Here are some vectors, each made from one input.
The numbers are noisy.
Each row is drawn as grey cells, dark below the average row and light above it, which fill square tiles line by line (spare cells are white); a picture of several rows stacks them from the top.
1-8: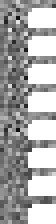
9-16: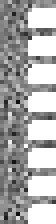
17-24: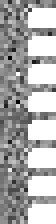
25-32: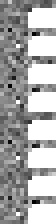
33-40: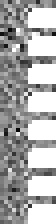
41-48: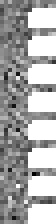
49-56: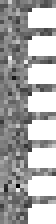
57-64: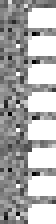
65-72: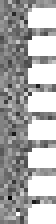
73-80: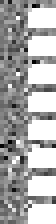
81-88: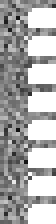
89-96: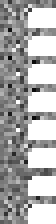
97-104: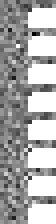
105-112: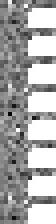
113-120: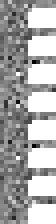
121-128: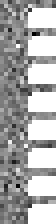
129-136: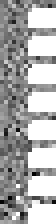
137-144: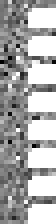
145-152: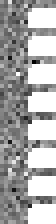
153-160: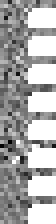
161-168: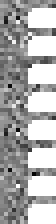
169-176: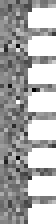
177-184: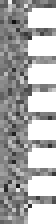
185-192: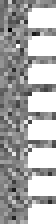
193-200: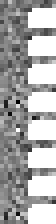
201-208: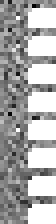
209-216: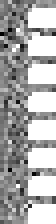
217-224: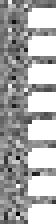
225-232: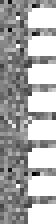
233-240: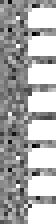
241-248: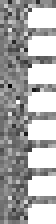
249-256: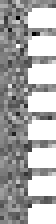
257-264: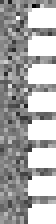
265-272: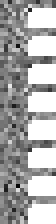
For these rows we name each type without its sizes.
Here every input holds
either a fixed value, or a node of a tree, or three true/false values.
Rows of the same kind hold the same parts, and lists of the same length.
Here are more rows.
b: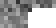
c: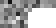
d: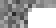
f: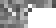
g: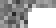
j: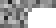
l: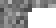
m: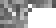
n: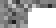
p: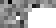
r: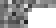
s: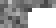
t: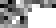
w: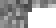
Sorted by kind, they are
b, d, g, l, n, r, s, w
c, f, j, m, p
t

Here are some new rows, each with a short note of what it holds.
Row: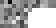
a node of a tree
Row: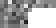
three true/false values
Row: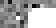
a node of a tree
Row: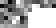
a fixed value
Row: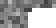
three true/false values
